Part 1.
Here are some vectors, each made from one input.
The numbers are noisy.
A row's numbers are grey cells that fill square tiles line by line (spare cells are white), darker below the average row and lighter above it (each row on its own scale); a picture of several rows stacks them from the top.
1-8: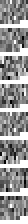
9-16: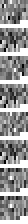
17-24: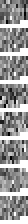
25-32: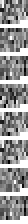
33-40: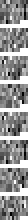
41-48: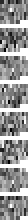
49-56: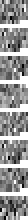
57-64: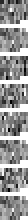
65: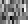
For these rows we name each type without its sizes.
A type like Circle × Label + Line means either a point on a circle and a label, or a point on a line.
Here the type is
Label.
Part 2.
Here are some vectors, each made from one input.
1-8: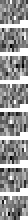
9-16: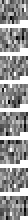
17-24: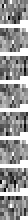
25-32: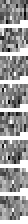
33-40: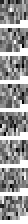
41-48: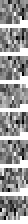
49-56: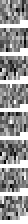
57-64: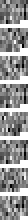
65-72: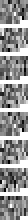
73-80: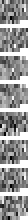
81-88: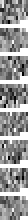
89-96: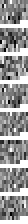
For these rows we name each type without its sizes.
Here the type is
Label.
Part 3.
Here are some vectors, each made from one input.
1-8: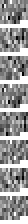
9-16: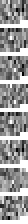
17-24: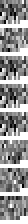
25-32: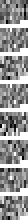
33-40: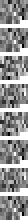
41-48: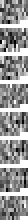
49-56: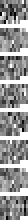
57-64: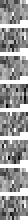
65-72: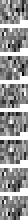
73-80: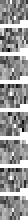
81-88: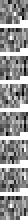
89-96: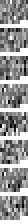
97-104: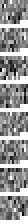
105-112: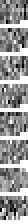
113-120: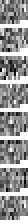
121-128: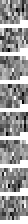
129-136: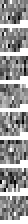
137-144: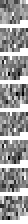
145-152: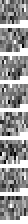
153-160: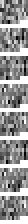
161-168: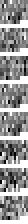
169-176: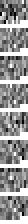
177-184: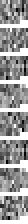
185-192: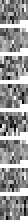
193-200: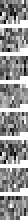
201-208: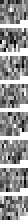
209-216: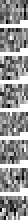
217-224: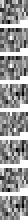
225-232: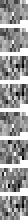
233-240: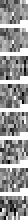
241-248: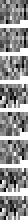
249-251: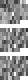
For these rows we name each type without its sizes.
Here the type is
Label.
